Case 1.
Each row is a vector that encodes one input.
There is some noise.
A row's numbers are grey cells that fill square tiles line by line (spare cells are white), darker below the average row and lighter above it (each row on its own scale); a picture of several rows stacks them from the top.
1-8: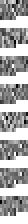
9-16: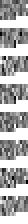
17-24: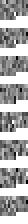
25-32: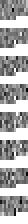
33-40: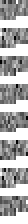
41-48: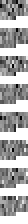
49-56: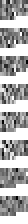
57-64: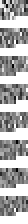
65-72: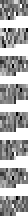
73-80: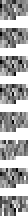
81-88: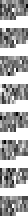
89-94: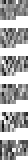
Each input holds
either a point on a 5-point line, or three true/false values.
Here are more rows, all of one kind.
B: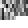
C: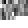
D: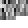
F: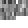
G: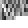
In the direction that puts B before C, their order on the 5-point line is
B, G, C, D, F.
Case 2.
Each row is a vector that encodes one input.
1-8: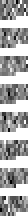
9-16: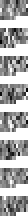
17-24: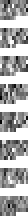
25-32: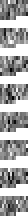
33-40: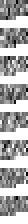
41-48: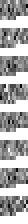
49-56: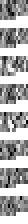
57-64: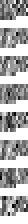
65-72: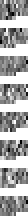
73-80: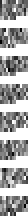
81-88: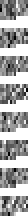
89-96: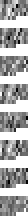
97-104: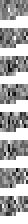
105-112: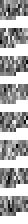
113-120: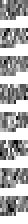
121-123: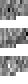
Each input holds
a list of up to two points on a 10-point line.
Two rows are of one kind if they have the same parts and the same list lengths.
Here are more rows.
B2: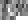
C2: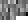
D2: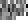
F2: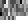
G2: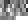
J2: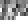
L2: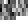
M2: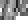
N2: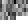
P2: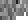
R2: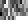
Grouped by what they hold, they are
B2, G2, J2, M2
C2, D2, L2, N2, P2
F2, R2

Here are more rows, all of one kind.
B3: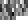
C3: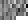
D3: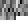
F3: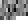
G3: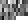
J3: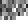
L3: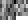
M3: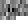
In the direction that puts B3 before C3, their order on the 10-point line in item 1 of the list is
B3, F3, D3, L3, M3, G3, C3, J3.
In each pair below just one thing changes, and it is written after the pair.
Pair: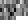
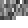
the place on the 10-point line in item 2 of the list
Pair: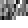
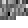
the place on the 10-point line in item 1 of the list
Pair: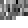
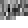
the place on the 10-point line in item 2 of the list
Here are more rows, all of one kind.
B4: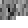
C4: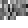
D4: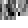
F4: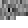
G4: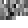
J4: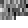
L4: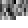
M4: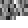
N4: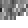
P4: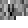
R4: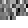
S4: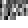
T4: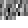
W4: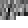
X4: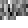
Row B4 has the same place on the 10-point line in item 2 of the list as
C4, F4, L4 and X4.
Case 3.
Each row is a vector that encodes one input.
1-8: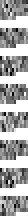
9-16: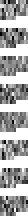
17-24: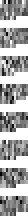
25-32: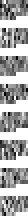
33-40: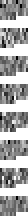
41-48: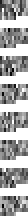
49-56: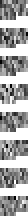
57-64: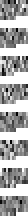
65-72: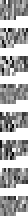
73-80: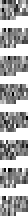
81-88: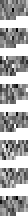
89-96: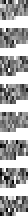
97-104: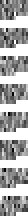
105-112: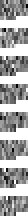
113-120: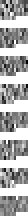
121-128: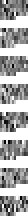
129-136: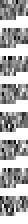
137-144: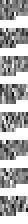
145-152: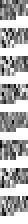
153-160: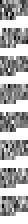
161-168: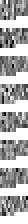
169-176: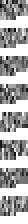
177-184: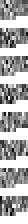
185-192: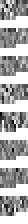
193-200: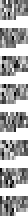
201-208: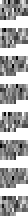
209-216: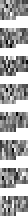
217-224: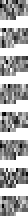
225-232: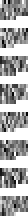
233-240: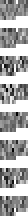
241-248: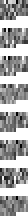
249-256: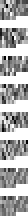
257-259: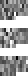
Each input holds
either a point on a 10-point line, or three true/false values.
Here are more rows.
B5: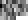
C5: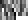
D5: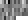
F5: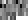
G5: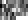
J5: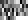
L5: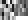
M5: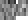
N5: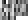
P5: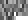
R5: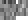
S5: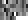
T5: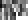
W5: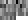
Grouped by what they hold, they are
B5, C5, F5, G5, J5, P5, S5, T5, W5
D5, L5, M5, N5, R5

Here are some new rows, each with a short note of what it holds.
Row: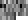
three true/false values
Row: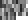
three true/false values
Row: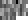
three true/false values
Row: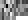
a point on a 10-point line
